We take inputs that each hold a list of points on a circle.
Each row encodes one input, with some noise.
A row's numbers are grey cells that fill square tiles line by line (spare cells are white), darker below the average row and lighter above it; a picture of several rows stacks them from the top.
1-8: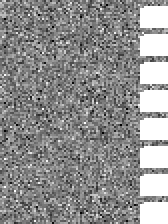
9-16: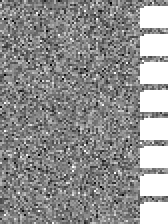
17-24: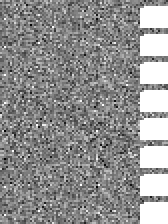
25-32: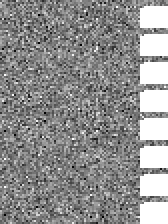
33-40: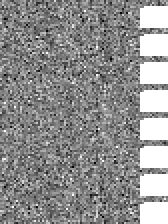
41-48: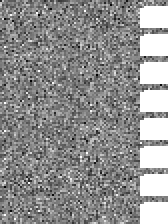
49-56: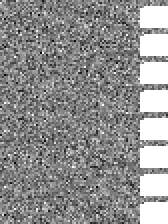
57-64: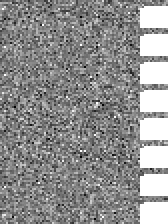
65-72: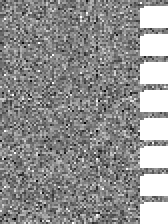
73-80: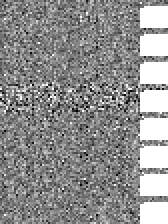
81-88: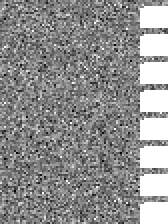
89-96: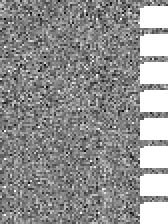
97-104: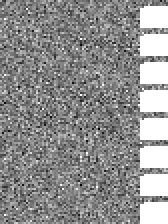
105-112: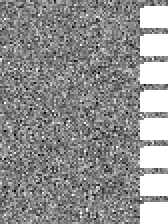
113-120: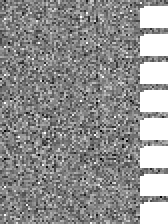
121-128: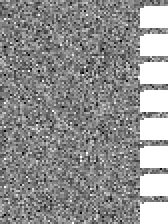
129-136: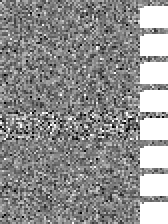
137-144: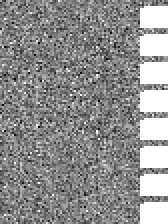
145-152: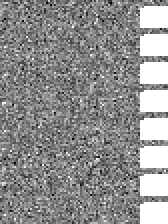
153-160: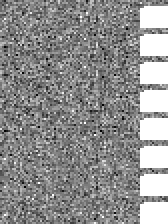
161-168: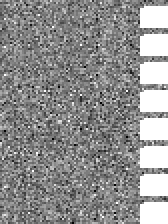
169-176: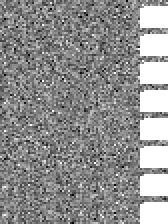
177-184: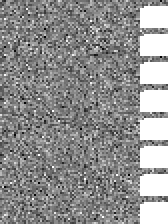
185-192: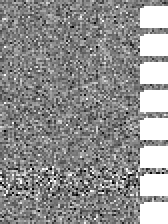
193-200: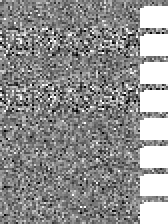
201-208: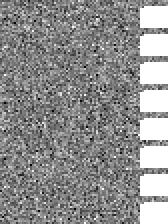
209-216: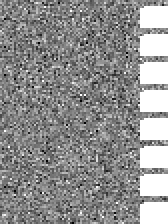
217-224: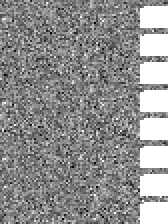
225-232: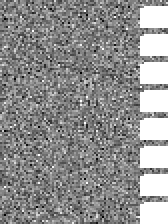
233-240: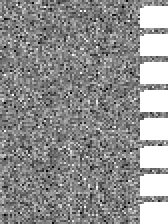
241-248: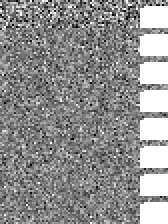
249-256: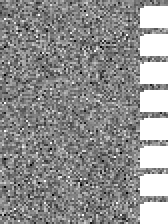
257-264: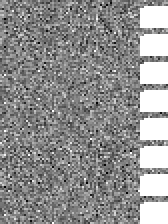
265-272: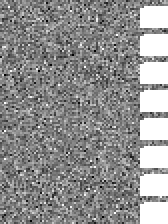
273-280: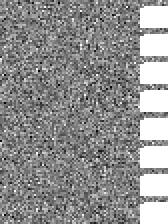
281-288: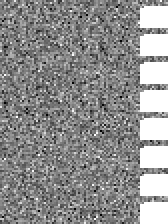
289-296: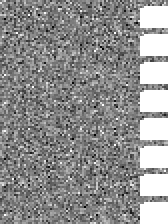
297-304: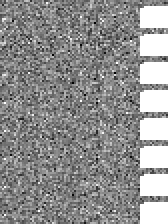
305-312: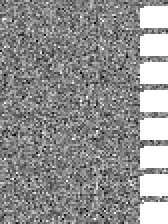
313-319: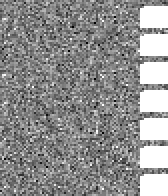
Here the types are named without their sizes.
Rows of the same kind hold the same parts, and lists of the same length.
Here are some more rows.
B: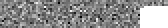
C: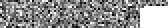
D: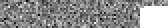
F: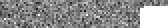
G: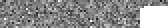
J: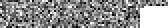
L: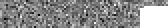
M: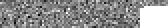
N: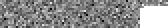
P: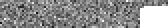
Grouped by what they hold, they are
B, D, L, M, N
C, J
F, G, P

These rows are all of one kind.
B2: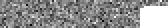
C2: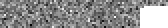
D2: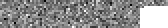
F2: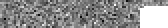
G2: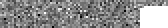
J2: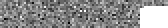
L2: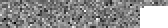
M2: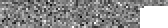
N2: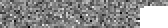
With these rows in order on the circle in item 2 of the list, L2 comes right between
C2 and D2.
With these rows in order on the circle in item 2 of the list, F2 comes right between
G2 and J2.
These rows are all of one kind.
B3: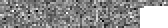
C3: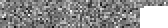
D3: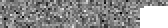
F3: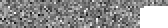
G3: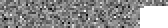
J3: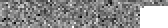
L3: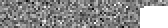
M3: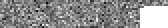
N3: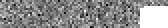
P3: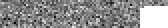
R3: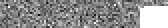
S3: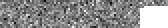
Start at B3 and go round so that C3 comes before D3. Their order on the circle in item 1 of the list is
B3, C3, N3, F3, S3, P3, J3, R3, L3, G3, D3, M3.
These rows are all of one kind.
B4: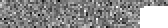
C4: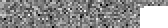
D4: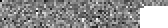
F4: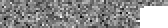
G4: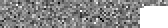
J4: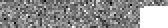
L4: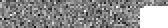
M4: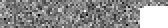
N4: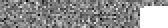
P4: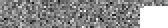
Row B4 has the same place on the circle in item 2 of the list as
J4 and P4.
